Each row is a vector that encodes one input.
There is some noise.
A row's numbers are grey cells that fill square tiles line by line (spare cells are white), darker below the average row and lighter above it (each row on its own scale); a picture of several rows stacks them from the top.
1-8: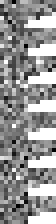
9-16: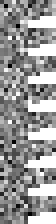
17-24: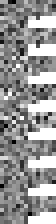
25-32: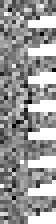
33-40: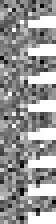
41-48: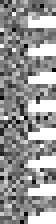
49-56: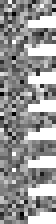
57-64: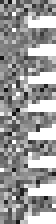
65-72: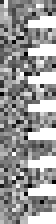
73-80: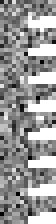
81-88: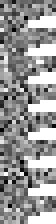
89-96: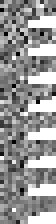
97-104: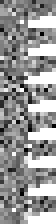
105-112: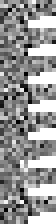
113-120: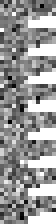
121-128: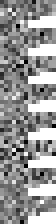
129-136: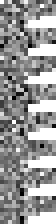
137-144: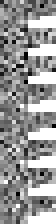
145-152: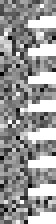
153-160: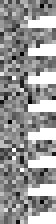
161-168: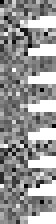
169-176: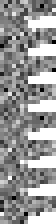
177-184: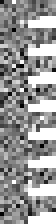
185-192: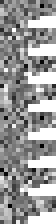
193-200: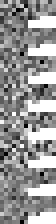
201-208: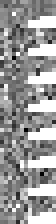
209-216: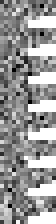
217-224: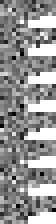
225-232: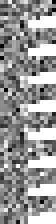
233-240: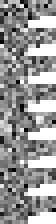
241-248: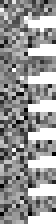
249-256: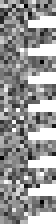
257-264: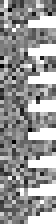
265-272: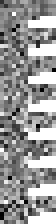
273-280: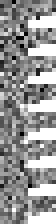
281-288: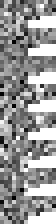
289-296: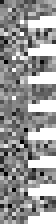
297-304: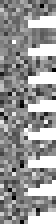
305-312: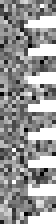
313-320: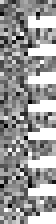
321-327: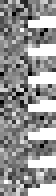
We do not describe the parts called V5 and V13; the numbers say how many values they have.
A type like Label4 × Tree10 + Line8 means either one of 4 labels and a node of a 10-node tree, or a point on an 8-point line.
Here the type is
Bool × Bool × Bool + Line6 × (Tree7 + V13) + V5.
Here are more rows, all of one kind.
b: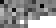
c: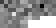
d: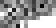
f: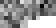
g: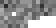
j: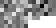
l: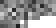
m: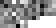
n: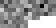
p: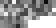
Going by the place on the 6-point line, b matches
c, g, j and n.
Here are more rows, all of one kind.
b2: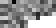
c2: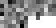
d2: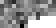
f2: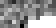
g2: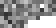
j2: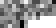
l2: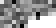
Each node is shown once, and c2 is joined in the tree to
d2 and f2.
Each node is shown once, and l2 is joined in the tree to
b2 and d2.
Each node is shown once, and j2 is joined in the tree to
g2.
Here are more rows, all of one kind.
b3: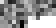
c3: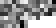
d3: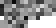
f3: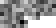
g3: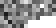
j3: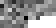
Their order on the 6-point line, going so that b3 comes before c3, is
g3, d3, j3, b3, f3, c3.
